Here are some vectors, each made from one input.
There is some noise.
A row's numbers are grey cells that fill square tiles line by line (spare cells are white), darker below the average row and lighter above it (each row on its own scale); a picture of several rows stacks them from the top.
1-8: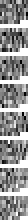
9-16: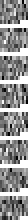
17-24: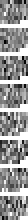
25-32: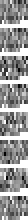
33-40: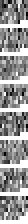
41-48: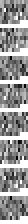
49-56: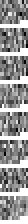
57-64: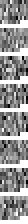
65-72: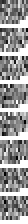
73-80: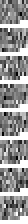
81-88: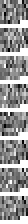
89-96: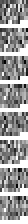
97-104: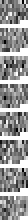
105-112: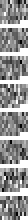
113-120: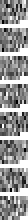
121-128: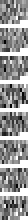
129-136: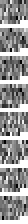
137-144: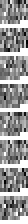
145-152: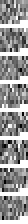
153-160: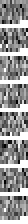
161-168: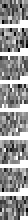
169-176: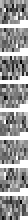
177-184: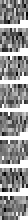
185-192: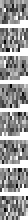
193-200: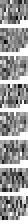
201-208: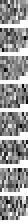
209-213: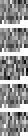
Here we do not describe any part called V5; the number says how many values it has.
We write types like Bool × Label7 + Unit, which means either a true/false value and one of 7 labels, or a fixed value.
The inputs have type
(Label6 + Line10) × V5 + Line7.
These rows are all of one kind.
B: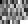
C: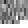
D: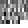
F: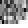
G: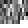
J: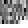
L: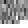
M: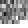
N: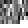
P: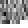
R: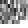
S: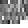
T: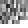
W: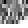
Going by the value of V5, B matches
D, P and S.
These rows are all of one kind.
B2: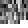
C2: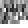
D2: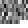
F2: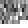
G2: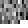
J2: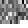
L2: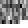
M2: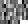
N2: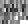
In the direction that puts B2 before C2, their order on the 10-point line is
F2, B2, N2, C2, D2, M2, L2, J2, G2.
